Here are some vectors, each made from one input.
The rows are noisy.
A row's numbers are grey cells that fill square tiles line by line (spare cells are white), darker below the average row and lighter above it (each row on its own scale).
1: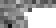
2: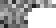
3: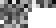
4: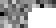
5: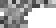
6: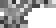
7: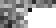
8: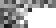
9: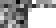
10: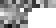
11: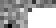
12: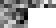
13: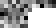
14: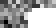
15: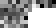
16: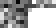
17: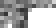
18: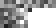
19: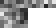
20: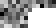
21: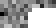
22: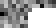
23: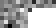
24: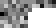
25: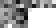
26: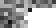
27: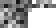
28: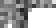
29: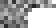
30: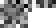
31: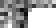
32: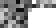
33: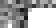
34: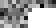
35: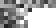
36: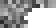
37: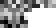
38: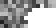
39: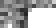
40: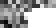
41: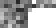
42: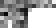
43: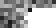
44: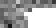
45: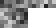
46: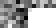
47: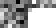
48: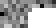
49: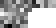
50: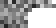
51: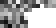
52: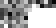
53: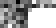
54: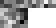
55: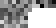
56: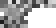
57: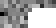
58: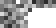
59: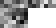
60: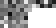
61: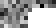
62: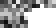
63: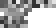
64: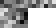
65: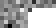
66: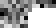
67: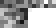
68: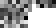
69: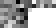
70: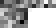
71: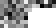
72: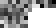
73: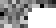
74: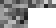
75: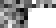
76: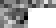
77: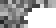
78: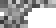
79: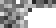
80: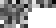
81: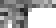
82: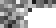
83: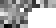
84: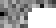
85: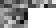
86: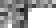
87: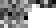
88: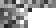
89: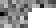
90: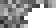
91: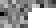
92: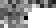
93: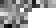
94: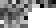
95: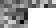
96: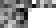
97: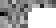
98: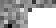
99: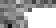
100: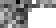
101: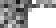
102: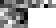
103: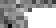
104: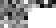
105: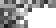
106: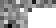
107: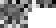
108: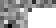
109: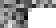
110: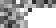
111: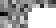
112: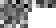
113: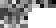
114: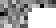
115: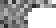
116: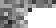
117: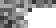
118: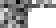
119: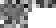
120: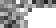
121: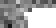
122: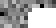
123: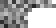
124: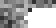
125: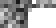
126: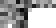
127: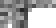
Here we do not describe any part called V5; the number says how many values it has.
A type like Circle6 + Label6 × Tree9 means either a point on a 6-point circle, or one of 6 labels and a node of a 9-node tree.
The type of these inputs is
Bool × (Tree8 + V5).
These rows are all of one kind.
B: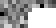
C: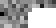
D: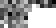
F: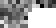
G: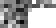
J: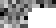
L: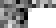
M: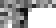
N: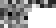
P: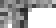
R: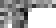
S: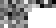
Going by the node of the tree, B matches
C, M, P and R.
